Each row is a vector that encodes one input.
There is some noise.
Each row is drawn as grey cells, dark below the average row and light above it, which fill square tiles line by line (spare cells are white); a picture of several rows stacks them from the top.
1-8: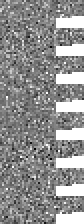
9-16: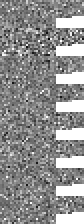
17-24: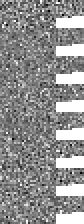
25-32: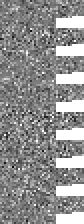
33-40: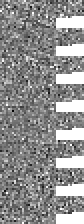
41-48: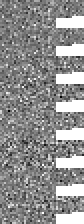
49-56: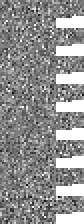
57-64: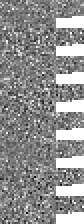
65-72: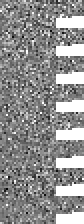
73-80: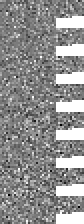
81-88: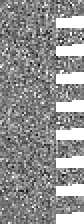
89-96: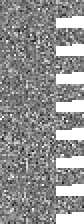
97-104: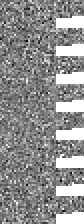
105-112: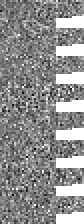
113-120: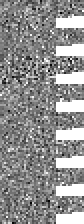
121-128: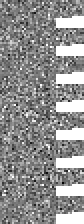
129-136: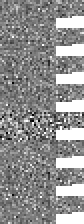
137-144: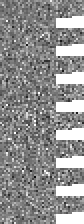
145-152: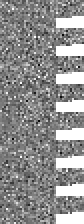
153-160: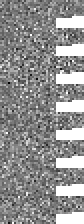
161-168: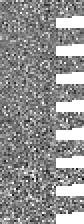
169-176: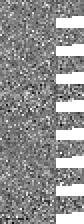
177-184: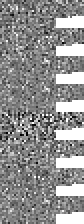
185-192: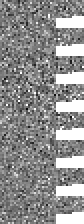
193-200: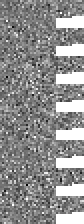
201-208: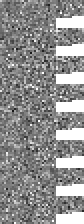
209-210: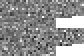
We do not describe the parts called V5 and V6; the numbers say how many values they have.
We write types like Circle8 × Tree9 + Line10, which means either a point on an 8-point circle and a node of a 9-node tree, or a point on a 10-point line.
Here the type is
Bool × Line8 + (Line7 + V6) × V5.
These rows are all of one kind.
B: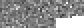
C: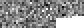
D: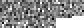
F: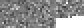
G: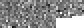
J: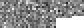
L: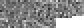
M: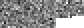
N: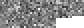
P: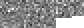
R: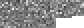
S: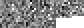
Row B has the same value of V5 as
C, F, M and N.
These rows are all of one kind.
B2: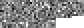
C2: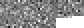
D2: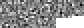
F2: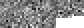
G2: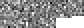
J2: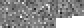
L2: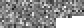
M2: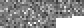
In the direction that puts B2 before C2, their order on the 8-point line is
B2, G2, F2, C2, D2, J2, M2, L2.
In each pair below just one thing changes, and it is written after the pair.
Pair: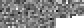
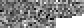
the value of V5
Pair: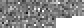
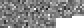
the place on the 7-point line
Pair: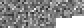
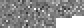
the place on the 7-point line
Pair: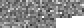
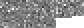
the place on the 7-point line
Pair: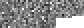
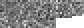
the value of V5
